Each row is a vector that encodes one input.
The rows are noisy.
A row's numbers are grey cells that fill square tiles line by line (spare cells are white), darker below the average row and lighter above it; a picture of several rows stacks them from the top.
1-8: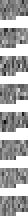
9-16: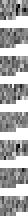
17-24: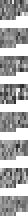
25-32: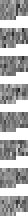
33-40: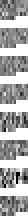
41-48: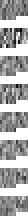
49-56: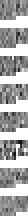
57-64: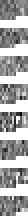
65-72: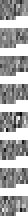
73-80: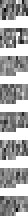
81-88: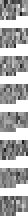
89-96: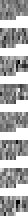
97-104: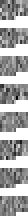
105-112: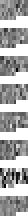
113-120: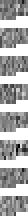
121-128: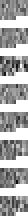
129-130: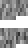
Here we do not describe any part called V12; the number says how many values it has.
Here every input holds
either a point on a 6-point line, or a point on a 7-point line, or a value of V12.
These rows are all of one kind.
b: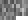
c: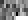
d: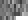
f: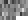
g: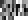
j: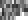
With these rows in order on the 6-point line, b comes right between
c and f.
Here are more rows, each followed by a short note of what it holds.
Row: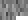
a value of V12
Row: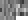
a point on a 7-point line
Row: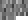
a point on a 7-point line
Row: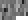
a point on a 7-point line
